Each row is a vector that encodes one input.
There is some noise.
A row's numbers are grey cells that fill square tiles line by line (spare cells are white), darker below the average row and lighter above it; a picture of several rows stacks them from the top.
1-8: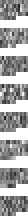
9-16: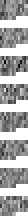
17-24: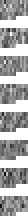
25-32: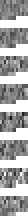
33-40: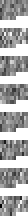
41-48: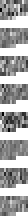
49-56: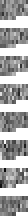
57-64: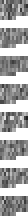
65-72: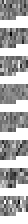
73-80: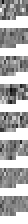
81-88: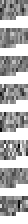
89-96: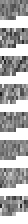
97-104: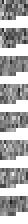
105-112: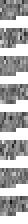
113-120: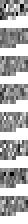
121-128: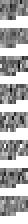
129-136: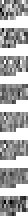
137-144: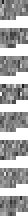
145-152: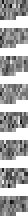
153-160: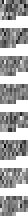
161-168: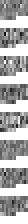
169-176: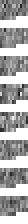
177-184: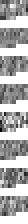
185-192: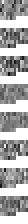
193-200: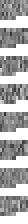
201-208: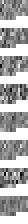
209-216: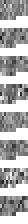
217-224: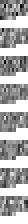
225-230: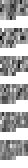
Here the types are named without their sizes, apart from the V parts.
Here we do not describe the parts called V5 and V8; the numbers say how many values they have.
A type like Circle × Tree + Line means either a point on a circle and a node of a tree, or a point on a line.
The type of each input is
Bool × Label × Label × Line + List(V8) × V5.
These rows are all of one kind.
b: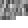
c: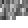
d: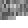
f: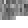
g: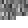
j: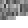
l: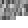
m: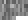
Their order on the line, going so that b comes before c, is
b, l, c, g, j, f, m, d.
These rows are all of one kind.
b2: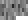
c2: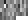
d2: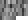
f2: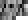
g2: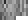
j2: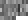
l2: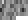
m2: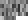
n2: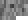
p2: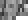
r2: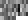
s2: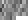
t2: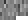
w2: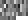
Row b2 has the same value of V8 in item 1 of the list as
c2, d2, m2 and s2.
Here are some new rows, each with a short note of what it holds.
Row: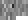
a value of V5, together with the empty list
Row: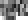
a value of V5, together with a list of two items
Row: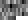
a value of V5, together with a list of one item
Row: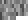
a value of V5, together with the empty list
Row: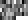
a value of V5, together with a list of one item
